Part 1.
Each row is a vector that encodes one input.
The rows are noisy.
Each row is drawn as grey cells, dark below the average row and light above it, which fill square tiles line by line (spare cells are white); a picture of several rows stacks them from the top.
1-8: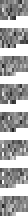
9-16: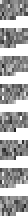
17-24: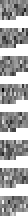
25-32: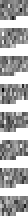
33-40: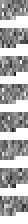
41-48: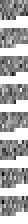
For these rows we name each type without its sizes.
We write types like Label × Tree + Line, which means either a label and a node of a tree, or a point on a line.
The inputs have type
Bool × Bool × Bool + Label.
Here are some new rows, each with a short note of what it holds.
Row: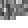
a label
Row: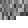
a label
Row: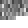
three true/false values
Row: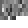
three true/false values
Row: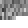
three true/false values
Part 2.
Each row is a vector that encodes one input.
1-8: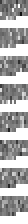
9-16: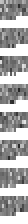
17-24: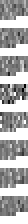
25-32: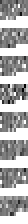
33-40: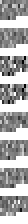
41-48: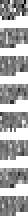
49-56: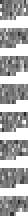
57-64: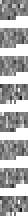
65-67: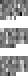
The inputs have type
Circle6 + Circle9 + Unit.
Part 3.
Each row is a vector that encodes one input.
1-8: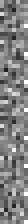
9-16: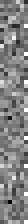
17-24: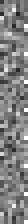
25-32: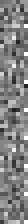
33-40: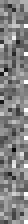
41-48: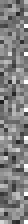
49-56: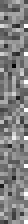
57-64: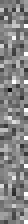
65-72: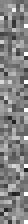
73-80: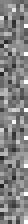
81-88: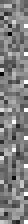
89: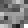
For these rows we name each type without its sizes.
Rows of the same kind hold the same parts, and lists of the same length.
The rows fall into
2 kinds.
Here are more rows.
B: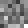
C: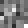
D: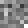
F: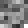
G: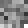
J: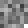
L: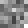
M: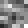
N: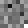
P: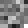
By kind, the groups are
B, D, J, L, M, N
C, F, G, P

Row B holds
a point on a line and three true/false values.
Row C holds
a point on a line.
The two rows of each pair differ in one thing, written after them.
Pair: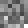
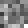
one of the three true/false values
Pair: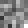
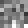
the place on the line
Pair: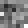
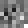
one of the three true/false values
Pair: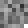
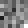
the place on the line
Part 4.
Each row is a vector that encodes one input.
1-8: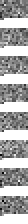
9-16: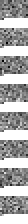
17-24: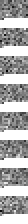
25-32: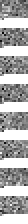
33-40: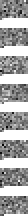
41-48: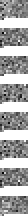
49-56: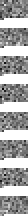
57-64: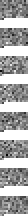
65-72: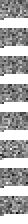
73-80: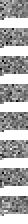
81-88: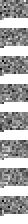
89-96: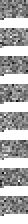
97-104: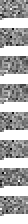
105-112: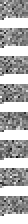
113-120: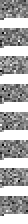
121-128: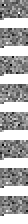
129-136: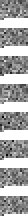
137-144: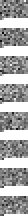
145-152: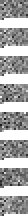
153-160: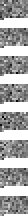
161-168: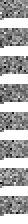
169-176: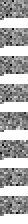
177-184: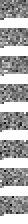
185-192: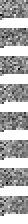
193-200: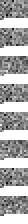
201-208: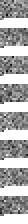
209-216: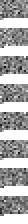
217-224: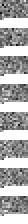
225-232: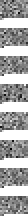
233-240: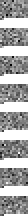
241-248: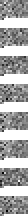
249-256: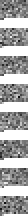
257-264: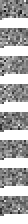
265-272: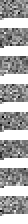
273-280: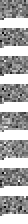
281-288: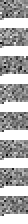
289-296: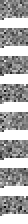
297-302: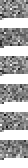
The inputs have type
Line11 + Line15.
